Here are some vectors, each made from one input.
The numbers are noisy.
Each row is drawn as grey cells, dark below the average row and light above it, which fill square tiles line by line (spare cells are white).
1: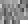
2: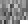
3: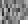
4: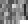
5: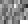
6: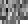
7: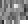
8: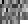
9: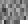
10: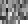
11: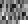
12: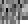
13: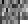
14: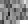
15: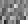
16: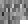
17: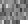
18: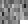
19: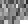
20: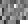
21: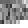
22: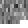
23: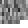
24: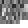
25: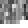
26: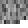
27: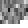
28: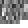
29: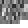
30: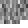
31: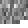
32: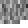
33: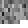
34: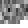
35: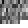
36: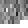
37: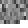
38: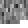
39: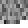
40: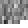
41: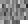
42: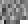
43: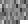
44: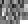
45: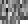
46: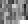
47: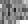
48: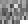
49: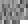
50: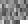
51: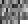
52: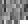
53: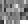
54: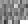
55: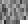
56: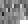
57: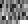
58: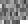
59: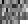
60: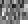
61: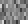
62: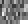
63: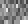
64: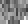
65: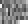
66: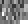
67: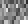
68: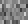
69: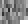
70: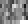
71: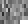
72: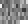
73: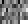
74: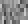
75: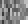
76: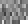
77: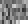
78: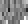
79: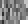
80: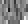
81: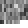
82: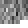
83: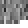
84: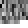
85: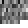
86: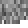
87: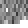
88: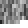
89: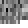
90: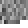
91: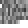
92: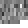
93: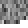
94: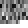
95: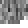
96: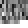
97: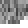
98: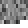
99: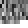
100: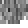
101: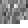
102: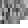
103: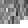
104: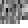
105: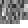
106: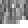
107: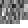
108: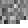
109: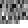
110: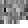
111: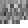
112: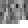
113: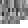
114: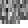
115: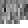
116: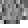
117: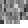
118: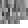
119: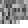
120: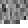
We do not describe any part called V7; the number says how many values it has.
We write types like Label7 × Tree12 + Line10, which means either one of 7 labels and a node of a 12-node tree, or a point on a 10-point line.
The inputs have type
Line5 × (Line5 + V7) + Line6.
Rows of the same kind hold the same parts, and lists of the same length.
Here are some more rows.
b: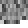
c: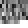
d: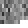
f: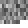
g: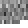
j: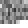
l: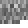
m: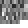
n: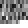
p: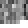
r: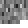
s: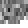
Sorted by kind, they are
b, f, g, l
c, m, n
d, j, p, r, s

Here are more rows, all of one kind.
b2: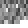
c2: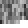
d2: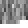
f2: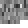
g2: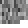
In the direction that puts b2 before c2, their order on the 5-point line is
b2, c2, d2, g2, f2.
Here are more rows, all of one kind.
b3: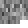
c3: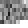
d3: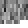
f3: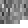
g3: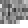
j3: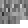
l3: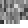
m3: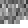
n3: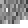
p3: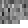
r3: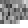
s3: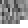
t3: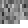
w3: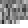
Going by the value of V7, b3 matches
f3, j3, p3 and t3.
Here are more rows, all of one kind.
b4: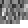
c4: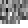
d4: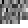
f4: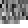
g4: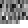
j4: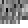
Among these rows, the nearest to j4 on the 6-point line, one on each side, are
c4 and d4.
